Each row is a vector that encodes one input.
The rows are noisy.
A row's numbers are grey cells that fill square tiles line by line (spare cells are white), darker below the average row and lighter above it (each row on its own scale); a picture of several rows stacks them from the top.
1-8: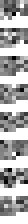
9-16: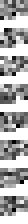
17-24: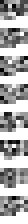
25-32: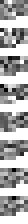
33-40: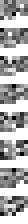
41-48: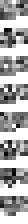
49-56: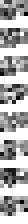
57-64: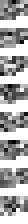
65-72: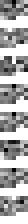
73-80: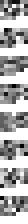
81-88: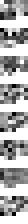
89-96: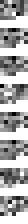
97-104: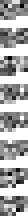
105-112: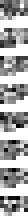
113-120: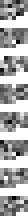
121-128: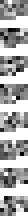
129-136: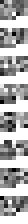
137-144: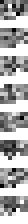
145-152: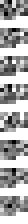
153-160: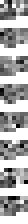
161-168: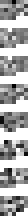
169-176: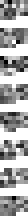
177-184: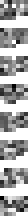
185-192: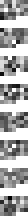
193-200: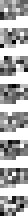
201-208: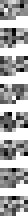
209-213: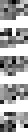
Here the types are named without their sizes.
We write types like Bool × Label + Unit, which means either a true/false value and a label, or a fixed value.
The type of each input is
(Circle + Line) × Line.
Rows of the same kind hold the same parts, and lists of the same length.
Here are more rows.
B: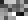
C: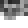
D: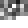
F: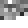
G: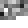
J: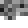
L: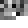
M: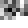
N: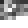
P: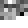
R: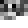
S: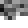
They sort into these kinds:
B, C, D, F, L, M, N, P, R
G, J, S

